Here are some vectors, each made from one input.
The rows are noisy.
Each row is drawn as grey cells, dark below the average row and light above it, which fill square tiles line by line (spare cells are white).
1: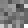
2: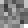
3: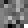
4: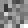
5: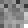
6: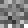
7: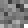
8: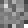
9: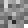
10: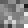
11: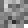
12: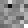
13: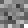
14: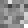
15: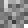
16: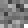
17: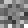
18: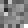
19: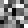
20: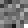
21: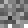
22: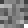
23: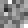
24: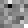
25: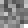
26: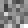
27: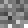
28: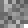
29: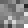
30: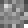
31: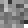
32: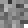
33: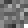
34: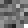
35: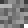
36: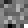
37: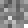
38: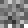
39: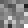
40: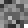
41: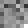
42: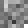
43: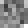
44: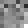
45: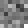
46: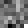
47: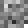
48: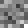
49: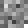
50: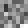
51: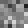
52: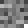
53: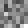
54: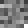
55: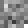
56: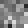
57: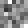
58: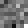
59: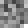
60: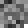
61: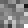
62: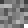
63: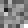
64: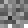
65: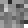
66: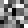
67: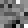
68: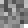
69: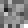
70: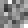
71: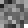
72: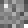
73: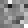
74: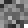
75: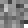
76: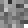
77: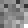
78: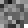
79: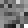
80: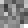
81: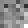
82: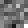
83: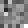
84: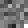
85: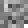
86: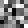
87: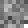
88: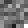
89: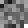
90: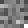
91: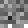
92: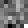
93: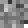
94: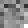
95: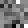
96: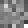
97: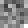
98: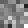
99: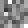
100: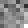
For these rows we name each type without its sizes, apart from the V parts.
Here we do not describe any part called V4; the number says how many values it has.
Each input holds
either a fixed value, or three labels and a value of V4.
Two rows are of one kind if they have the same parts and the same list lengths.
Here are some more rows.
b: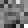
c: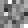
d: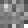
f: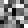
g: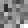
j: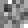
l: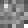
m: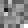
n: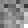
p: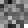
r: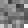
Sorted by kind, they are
b, c, d, g, j, l, m, n, p, r
f

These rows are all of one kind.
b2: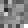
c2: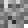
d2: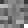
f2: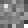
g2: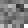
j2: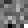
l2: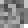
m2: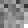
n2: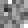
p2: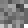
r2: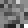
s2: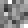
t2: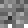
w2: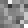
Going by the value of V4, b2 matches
d2, f2 and j2.
